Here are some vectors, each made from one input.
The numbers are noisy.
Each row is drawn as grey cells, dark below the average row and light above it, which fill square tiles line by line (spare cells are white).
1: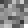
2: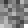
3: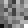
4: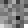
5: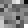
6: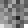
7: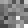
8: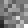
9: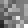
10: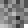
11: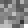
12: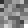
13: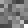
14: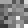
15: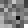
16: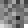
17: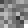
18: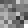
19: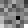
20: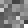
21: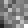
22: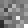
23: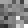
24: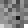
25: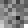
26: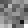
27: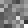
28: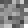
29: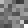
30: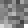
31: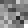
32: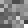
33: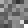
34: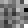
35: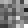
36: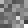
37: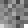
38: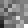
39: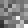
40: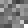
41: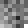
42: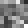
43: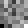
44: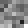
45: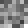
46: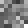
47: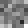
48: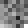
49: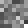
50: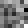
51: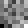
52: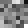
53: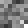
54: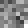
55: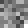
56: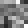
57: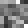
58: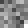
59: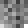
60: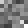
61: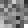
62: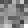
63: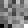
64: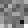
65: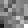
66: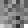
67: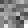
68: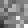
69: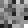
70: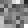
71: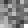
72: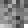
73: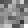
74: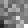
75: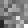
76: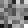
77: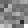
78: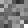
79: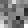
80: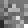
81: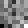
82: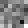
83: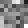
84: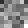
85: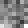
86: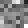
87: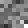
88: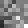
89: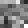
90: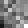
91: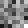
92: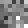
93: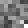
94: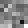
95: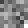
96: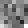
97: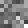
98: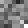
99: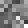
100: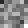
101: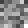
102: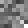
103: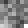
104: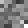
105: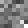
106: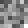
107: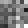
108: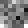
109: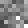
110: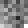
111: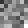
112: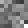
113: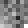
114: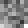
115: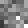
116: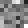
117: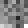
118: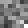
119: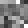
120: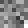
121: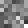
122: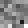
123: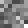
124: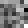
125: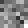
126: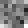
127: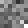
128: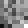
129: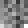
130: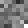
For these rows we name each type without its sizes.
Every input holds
a node of a tree and a true/false value.
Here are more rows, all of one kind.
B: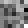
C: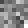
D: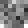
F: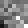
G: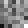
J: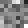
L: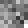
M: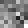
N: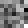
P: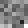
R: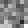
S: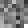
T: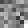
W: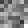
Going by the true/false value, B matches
F, G and N.
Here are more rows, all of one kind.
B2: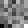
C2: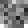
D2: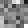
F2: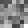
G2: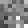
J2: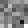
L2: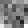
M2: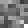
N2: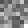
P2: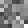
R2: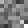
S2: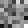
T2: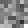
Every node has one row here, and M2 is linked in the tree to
D2 and R2.
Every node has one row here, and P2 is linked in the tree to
R2 and T2.
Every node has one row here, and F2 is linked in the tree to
N2 and T2.
